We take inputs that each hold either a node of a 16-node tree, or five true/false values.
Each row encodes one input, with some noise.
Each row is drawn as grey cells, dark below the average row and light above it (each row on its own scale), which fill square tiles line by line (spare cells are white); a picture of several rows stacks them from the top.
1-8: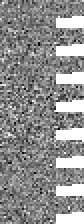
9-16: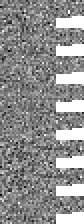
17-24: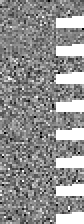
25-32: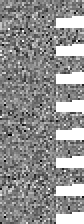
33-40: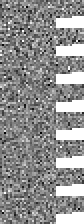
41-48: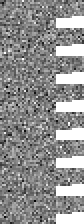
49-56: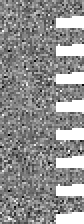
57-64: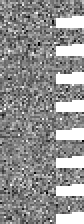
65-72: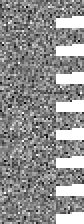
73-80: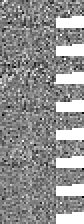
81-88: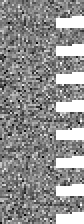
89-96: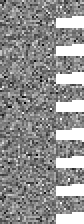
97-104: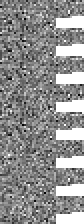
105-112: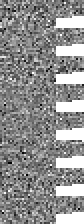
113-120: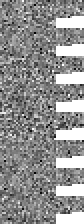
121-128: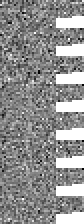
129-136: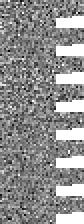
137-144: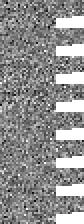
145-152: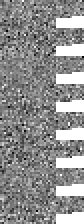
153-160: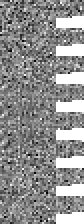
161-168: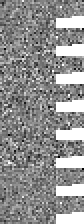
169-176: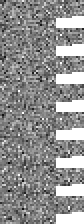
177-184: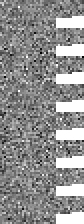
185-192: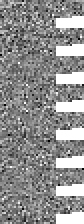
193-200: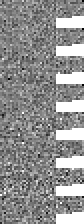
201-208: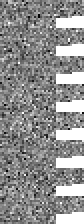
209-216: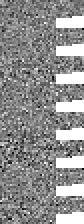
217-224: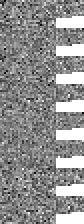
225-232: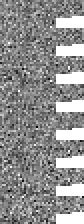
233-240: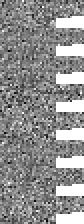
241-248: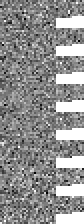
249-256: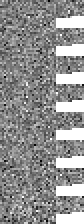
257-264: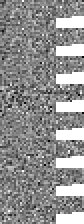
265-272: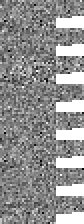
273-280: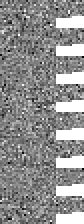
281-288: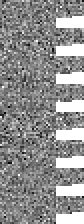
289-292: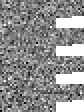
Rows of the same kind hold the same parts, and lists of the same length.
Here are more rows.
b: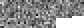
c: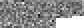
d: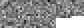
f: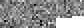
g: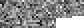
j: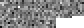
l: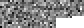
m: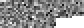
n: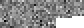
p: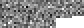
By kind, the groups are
b, d, f, g, j, l, n
c, m, p

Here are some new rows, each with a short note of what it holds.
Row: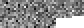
a node of a 16-node tree
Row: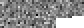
five true/false values
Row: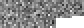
a node of a 16-node tree
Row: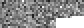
five true/false values
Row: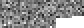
a node of a 16-node tree
